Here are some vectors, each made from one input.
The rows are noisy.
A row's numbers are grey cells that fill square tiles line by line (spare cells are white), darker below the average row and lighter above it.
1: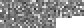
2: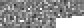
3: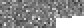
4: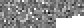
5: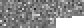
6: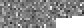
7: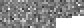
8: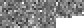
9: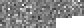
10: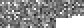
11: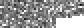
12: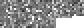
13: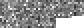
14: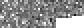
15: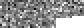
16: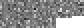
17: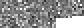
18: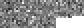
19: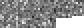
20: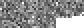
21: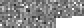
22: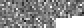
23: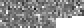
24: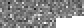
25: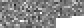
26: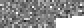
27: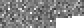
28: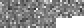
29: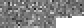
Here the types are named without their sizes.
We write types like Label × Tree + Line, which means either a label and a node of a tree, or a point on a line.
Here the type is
Bool × Bool × Bool.
